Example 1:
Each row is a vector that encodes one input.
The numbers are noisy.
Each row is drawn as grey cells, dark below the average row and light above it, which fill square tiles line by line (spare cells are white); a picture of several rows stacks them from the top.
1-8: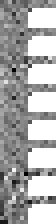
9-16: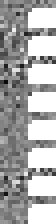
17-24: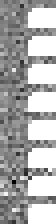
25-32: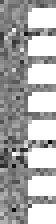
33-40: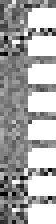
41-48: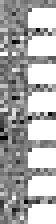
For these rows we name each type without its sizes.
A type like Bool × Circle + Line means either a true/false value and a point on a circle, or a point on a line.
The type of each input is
Tree + Unit.
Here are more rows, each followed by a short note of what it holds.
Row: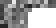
a fixed value
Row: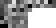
a fixed value
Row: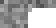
a node of a tree
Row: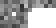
a node of a tree
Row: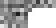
a node of a tree
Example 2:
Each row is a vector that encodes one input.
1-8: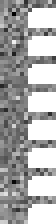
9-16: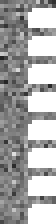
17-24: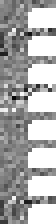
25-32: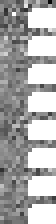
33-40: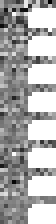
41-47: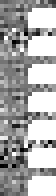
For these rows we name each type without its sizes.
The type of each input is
Tree + Unit.
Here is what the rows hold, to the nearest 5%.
About 5% of them hold a fixed value. The rest hold a node of a tree.
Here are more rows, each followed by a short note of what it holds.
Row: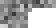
a node of a tree
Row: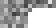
a node of a tree
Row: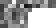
a fixed value
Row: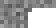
a node of a tree
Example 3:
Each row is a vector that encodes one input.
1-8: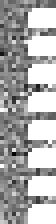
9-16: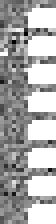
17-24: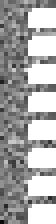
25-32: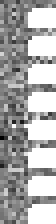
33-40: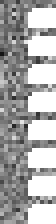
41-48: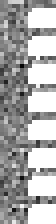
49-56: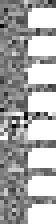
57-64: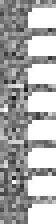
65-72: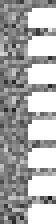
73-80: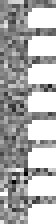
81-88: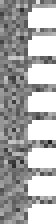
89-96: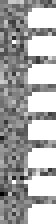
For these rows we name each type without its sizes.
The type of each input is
Label.
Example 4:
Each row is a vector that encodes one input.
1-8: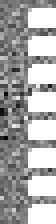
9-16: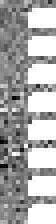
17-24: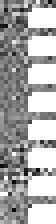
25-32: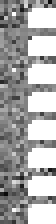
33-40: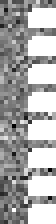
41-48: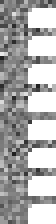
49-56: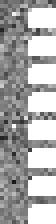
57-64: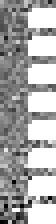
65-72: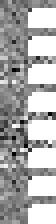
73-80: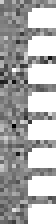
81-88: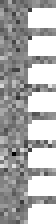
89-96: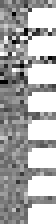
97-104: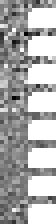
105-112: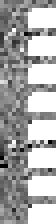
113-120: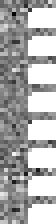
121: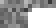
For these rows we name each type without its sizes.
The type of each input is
Tree + Unit.
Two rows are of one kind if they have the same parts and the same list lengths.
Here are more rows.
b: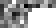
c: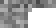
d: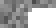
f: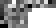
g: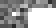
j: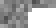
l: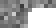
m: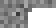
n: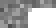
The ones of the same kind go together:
b, f
c, d, g, j, l, m, n

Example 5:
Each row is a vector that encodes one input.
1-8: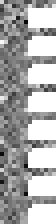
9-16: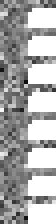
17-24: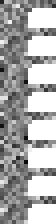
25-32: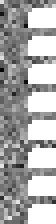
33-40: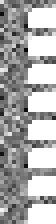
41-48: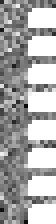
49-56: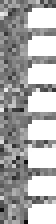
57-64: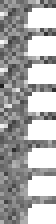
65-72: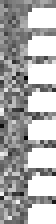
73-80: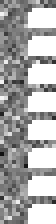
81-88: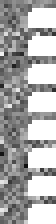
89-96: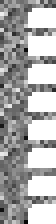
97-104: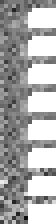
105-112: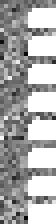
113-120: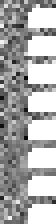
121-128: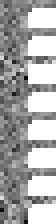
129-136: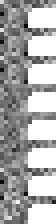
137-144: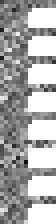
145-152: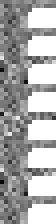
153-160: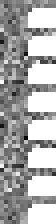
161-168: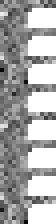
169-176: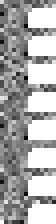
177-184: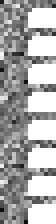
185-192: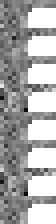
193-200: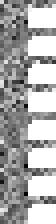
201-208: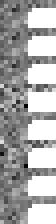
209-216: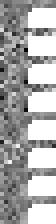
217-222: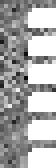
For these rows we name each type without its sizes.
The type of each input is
Line.
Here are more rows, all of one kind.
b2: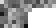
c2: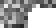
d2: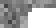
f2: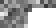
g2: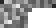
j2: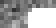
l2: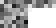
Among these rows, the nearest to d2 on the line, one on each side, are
f2 and j2.
